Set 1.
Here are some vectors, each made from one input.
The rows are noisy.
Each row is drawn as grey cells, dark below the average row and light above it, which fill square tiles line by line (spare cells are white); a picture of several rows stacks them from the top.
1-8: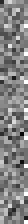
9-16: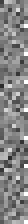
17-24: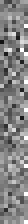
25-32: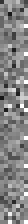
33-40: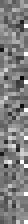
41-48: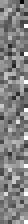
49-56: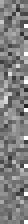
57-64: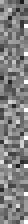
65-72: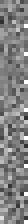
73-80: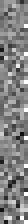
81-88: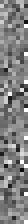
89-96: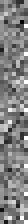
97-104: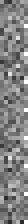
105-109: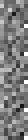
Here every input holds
a list of up to three points on a 9-point line.
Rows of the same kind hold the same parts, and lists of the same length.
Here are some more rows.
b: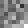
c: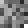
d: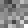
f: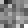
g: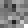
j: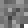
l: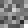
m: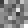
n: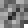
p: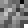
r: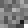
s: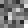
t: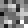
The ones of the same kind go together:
b, c, d, g, p
f, j, n
l, m, r, s
t

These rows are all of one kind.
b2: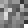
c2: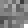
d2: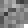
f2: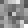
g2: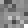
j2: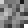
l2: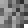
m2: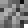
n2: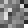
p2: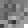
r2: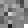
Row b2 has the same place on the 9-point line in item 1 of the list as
j2, l2, m2 and n2.
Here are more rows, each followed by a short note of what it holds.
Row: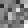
a list of one item
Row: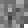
a list of two items
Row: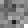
a list of three items
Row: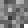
a list of two items
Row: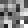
the empty list
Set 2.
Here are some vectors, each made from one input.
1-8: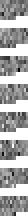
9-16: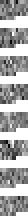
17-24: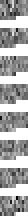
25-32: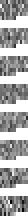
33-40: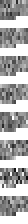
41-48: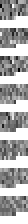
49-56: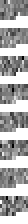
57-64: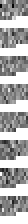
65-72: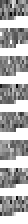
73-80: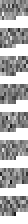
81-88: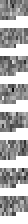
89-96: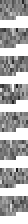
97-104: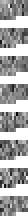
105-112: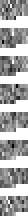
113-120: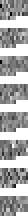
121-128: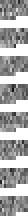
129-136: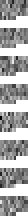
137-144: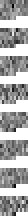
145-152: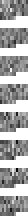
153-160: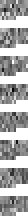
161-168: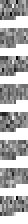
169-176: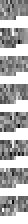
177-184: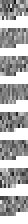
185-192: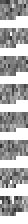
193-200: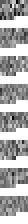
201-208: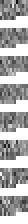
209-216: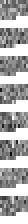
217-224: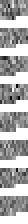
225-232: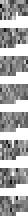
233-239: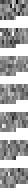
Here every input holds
a point on a 9-point circle and one of 9 labels, together with either a fixed value, or four true/false values.
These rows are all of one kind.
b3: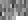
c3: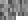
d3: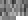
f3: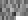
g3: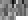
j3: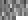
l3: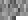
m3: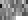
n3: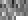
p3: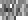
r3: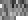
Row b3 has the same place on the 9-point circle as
d3, g3, j3 and r3.
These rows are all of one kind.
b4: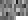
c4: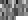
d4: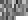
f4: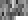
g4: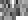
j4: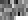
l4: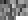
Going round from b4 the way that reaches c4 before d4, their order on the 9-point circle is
b4, l4, j4, g4, f4, c4, d4.
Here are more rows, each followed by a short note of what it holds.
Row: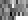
a point on a 9-point circle and one of 9 labels
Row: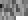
a point on a 9-point circle, one of 9 labels and four true/false values
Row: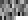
a point on a 9-point circle and one of 9 labels
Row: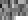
a point on a 9-point circle and one of 9 labels
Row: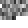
a point on a 9-point circle, one of 9 labels and four true/false values
